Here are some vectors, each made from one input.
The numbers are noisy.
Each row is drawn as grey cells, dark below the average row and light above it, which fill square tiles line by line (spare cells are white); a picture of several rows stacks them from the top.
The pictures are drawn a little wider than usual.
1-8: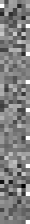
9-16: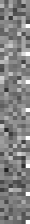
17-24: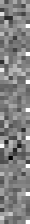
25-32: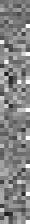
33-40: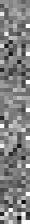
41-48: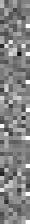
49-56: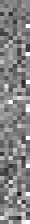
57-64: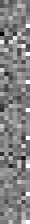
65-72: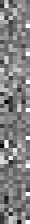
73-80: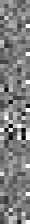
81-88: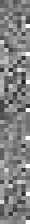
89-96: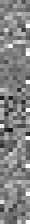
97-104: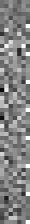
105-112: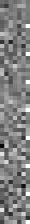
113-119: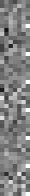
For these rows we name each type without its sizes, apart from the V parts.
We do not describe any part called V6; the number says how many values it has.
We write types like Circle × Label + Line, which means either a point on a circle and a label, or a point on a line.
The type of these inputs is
(Bool × V6 + Unit) × List(Line).
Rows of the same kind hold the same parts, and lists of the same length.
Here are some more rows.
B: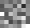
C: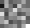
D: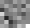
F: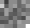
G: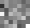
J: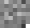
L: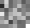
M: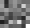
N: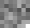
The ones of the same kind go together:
B, D
C
F, N
G, L
J
M

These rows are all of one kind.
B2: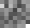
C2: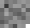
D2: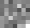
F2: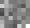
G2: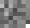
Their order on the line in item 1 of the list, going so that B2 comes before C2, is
B2, D2, F2, C2, G2.
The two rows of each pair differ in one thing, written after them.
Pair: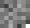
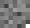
the place on the line in item 2 of the list
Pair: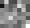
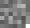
the place on the line in item 1 of the list
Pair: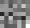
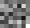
the place on the line in item 1 of the list
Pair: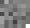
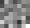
the value of V6
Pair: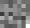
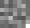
the value of V6
